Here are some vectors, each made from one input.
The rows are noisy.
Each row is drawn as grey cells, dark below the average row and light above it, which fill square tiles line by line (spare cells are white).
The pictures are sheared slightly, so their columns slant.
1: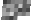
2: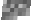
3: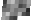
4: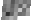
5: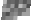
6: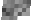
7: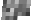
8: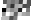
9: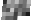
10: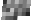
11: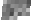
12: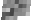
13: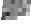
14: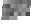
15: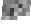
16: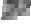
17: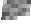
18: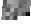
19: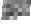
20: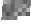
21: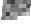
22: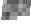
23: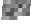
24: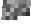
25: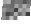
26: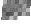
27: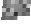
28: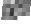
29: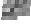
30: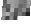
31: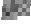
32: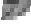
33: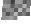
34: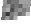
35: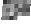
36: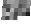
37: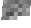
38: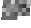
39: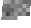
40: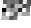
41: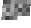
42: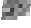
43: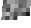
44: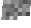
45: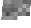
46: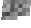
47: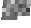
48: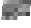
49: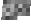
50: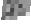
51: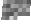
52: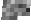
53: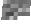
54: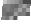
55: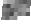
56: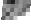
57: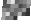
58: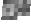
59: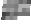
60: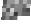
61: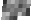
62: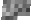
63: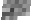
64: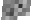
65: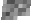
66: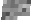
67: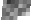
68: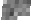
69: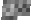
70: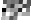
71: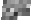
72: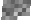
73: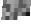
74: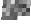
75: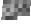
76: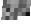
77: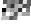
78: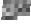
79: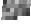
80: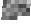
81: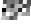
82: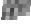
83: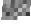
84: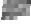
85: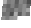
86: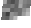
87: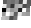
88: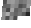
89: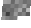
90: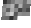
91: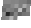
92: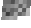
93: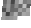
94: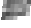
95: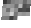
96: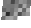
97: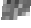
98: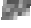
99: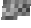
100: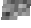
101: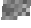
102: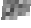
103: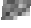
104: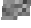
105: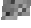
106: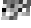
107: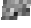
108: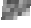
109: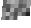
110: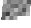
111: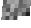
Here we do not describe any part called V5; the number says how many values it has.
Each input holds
a list of up to two items, each a true/false value and a value of V5.
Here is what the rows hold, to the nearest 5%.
All of them are lists of up to two items, each a true/false value and a value of V5: about 5% are empty, 35% hold one and 60% two.
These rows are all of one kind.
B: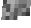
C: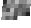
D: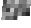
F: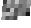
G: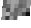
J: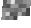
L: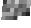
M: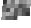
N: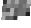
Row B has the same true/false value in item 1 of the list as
G and J.
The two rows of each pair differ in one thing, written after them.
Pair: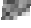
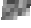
the true/false value in item 1 of the list
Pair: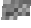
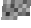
the true/false value in item 1 of the list
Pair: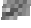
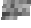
the value of V5 in item 1 of the list
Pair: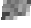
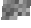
the value of V5 in item 1 of the list
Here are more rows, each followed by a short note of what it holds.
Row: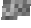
a list of one item
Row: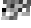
the empty list
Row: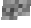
a list of two items
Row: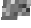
a list of one item
